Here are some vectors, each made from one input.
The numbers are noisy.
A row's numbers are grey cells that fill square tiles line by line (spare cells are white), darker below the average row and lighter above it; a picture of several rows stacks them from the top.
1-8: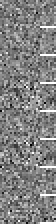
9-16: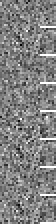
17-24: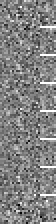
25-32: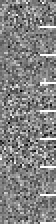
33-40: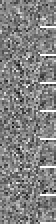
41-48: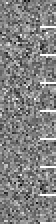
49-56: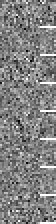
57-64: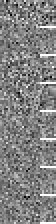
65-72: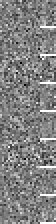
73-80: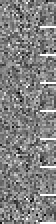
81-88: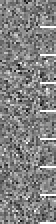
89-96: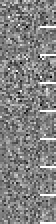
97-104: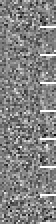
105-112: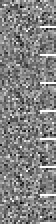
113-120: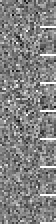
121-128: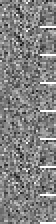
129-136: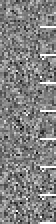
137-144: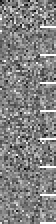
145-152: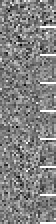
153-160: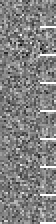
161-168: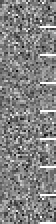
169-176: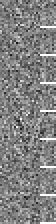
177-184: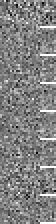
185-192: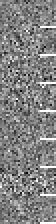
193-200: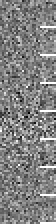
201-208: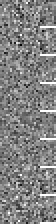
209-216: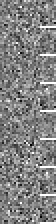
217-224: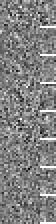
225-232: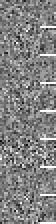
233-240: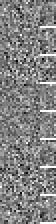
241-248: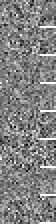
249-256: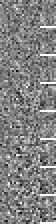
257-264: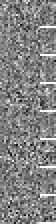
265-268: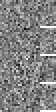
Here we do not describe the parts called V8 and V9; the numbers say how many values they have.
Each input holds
either one of 7 labels, a point on a 6-point line, a value of V8 and a value of V9, or a list of up to two points on a 5-point line.
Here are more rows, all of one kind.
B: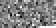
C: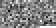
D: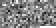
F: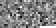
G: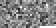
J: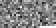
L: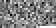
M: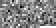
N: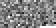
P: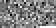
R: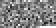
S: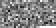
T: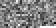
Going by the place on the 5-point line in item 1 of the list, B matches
F, G and J.
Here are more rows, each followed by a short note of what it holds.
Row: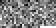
the empty list
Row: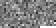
one of 7 labels, a point on a 6-point line, a value of V8 and a value of V9
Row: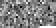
a list of one item
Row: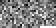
the empty list
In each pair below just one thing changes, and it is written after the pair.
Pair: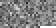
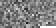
the place on the 6-point line
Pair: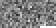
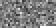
the value of V9
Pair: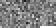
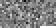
the value of V9
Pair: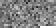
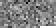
the place on the 6-point line
